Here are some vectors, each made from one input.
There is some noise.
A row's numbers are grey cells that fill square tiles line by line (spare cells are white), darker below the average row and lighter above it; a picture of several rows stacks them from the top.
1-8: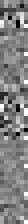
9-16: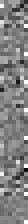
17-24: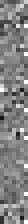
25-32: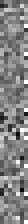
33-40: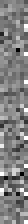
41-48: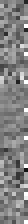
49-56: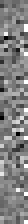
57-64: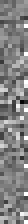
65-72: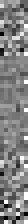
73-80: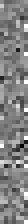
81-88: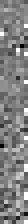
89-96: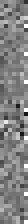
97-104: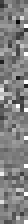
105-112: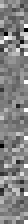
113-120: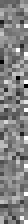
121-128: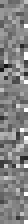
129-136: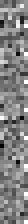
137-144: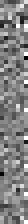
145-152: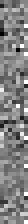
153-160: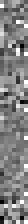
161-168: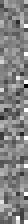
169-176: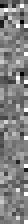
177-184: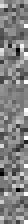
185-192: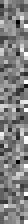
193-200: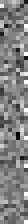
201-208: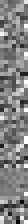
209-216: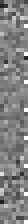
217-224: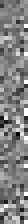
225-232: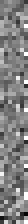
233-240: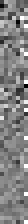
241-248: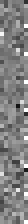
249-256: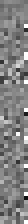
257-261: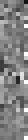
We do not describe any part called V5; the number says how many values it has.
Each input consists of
a point on a 4-point line, together with either four true/false values, or a value of V5.
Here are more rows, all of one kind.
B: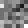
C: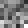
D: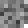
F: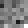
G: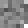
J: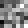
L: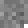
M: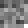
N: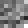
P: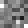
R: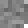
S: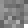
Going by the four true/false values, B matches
D, F and M.
